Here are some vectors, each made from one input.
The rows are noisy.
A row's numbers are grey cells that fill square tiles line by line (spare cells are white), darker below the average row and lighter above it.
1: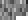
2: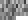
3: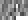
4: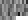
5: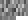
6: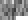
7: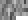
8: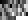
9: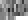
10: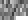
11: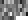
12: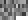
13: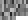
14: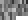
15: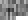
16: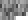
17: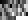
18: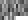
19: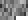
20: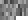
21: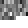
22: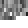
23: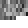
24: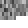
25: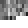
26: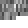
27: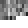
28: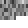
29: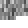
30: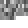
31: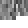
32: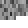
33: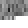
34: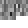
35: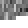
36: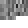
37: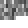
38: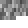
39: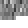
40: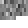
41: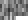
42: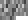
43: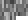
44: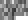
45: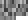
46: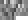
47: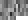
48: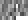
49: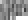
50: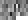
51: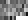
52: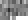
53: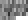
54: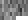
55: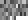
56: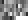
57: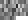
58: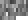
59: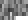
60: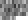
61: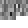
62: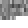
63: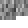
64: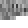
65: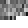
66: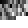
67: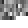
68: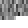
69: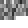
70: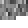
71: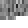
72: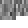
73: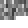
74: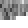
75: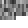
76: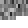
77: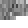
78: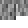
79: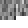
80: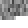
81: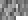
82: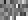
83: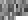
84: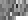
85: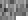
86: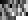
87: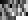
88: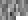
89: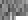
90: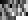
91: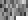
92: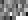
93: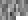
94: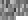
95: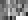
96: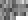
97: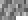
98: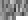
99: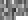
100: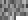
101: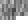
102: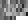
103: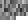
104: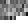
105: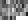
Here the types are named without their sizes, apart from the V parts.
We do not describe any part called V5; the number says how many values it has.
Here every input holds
a list of items, each a true/false value and a value of V5.
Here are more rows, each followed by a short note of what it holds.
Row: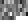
a list of one item
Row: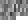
a list of two items
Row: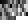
the empty list
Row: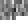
a list of two items
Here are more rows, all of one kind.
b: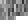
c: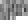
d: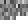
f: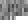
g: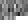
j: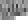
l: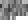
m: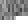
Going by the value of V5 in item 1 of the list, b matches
c and d.
